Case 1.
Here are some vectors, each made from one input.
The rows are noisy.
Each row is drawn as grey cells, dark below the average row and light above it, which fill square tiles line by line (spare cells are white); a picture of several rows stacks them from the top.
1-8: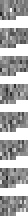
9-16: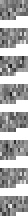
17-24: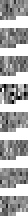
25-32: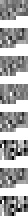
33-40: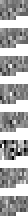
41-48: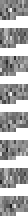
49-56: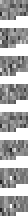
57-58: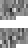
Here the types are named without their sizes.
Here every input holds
either a point on a circle and a true/false value, or a fixed value.
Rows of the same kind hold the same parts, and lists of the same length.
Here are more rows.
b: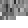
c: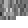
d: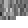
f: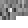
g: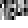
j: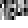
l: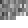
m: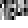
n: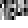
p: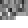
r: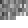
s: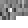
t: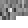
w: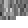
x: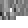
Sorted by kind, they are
b, c, d, f, l, p, r, s, t, w, x
g, j, m, n

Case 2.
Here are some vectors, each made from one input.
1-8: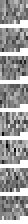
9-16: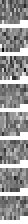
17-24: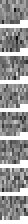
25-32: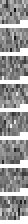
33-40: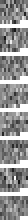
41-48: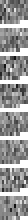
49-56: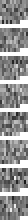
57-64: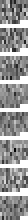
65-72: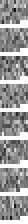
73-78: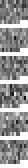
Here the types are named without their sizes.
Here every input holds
either a point on a circle, or a node of a tree.
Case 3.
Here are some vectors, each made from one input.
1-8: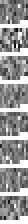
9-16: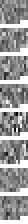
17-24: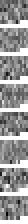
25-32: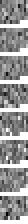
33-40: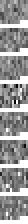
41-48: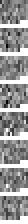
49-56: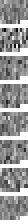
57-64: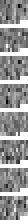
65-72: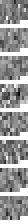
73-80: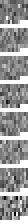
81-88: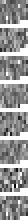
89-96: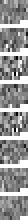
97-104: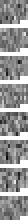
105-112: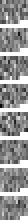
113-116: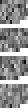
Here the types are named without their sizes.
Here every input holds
a list of points on a line.
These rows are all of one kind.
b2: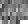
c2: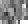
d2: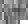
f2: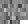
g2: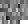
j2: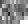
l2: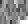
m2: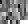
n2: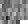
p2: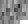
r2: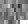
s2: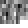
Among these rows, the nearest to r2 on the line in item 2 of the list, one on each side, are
m2 and p2.
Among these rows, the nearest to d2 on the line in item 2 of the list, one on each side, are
c2 and m2.
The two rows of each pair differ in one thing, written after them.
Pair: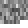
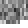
the place on the line in item 2 of the list
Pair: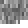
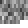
the place on the line in item 1 of the list
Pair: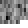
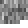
the place on the line in item 1 of the list
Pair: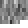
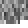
the place on the line in item 2 of the list
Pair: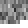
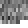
the place on the line in item 1 of the list
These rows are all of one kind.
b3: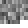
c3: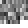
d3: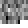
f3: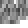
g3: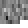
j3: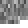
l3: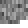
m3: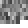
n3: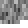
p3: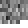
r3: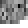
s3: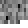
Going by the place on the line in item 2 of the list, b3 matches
c3, f3, j3 and m3.
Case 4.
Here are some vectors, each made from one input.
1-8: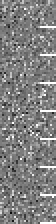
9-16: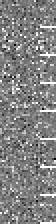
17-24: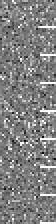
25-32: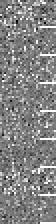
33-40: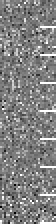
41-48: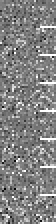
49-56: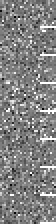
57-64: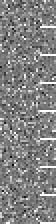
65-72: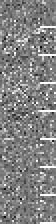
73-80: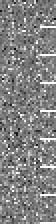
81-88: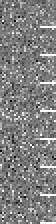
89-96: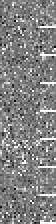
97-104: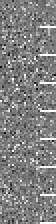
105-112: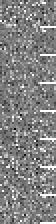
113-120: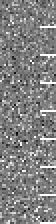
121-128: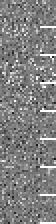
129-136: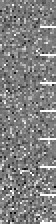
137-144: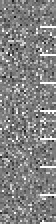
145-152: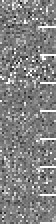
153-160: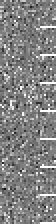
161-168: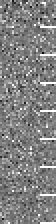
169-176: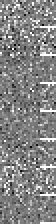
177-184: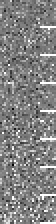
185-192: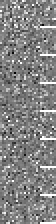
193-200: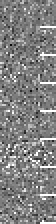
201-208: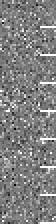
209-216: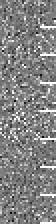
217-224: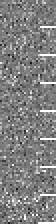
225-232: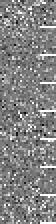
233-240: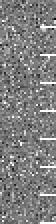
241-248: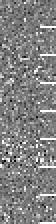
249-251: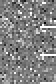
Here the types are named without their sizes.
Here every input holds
a point on each of two circles.
